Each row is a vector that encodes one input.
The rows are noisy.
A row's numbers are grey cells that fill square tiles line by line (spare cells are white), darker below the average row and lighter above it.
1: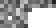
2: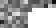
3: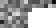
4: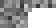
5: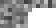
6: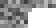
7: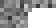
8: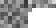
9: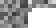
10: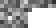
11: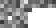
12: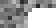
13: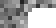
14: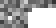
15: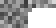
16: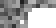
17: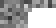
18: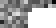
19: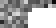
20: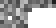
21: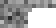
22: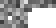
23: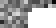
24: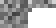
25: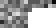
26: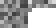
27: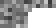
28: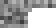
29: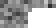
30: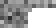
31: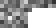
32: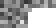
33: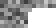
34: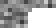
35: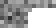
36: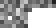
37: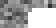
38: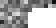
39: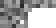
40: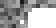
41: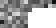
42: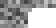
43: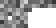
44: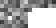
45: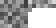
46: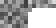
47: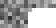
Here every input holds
either a point on a 3-point line and a point on a 7-point line, or a point on a 4-point line.
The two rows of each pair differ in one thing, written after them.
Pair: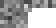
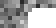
the place on the 7-point line
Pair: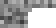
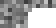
the place on the 7-point line
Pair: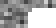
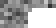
the place on the 3-point line
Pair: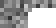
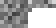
the place on the 7-point line
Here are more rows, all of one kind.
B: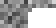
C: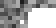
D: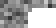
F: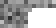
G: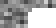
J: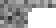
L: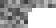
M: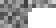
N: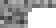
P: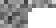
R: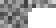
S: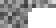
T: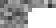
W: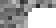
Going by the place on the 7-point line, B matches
M, P, R and S.
